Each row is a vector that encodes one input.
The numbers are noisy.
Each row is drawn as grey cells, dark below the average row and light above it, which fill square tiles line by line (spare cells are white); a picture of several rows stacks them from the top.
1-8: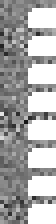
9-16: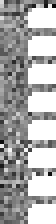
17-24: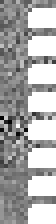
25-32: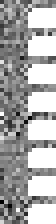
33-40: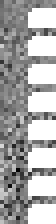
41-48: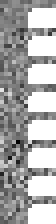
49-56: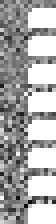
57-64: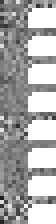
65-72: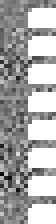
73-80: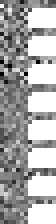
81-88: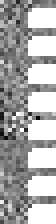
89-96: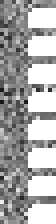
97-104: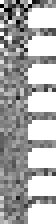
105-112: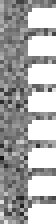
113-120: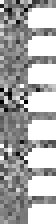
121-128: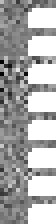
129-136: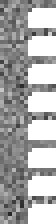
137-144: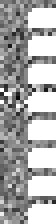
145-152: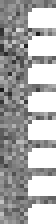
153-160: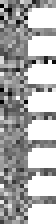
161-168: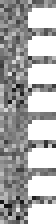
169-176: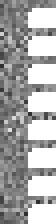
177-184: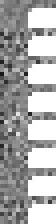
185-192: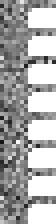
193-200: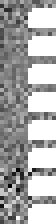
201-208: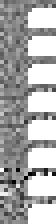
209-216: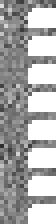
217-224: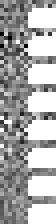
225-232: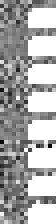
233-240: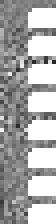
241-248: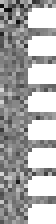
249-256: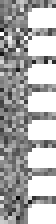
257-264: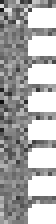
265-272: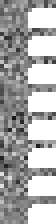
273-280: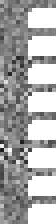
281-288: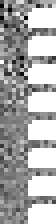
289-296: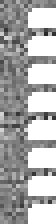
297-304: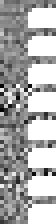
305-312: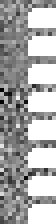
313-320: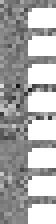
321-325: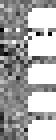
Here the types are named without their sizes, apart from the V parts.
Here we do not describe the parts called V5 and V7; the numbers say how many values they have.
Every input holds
a value of V5, together with either a point on a circle, a true/false value and a value of V7, or a fixed value.
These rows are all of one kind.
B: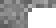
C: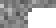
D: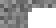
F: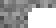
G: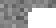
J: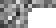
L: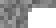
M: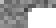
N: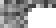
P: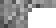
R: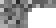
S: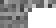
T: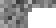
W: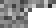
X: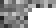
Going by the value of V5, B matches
C, P, T and W.
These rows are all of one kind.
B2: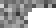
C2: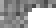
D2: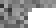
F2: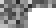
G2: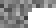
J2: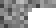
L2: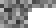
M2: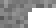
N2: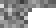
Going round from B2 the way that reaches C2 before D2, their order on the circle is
B2, M2, C2, D2, F2, L2, N2, J2, G2.
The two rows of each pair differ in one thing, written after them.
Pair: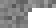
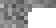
the value of V5
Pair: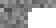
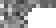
the true/false value
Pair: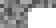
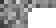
the true/false value
